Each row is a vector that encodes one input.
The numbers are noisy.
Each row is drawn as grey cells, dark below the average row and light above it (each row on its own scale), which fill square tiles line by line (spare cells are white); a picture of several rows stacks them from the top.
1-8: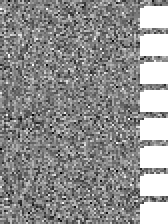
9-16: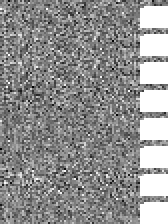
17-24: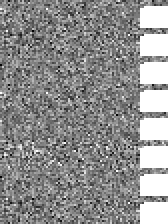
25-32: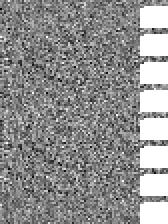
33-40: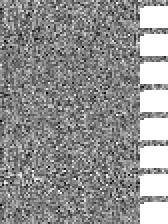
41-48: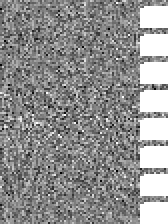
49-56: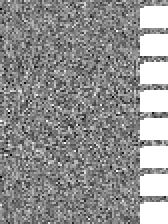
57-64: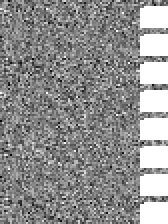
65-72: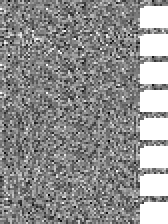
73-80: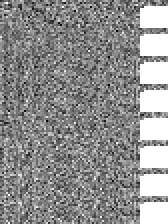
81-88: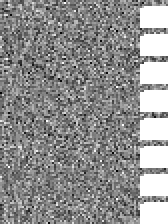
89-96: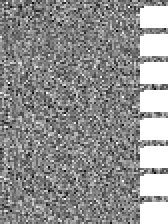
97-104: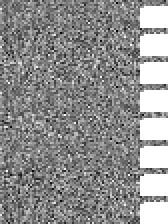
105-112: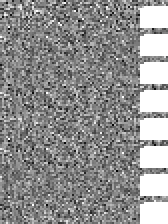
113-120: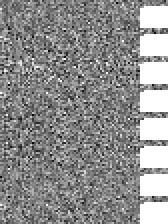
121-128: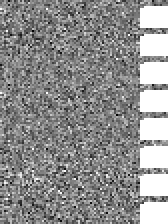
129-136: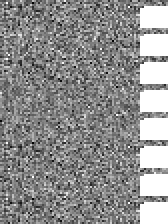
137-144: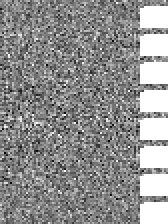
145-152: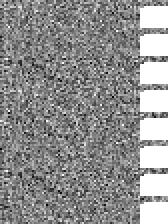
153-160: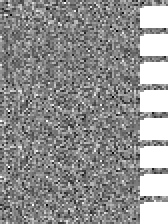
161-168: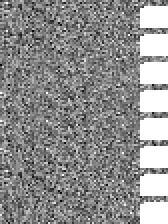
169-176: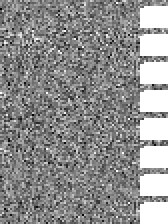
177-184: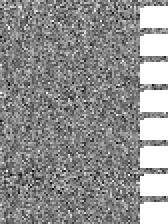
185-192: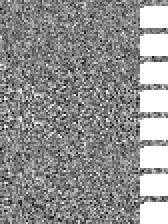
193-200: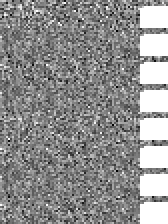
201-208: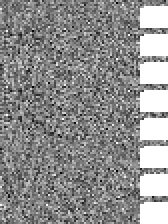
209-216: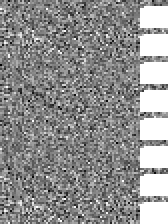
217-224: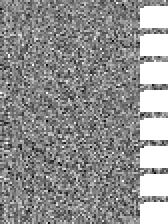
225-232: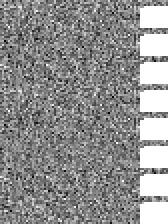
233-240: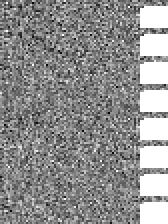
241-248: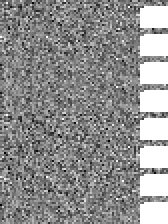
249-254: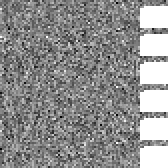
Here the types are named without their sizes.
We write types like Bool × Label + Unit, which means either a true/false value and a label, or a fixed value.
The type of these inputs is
Bool × Circle.
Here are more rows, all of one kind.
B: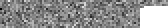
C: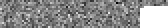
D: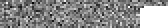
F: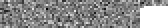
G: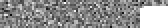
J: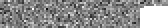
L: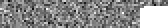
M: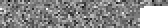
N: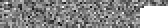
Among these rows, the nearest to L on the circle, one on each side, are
M and N.
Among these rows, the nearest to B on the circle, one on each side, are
D and J.
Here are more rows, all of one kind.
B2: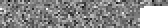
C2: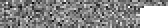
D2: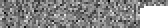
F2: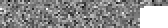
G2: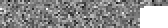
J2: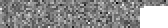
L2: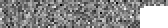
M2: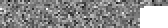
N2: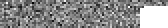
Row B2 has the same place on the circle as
F2, G2 and M2.
